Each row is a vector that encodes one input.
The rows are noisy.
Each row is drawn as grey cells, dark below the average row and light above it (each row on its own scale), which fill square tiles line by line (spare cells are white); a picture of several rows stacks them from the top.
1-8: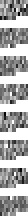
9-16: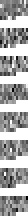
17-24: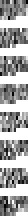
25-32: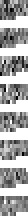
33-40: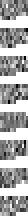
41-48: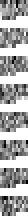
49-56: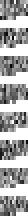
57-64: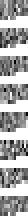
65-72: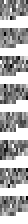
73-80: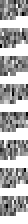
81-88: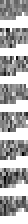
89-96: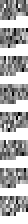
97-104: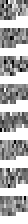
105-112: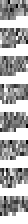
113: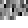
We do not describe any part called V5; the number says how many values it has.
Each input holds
a node of a 7-node tree and a value of V5, together with either a fixed value, or four true/false values.
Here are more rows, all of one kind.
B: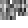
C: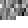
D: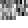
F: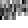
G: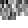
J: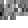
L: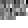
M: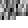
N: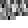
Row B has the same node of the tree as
C, F and J.
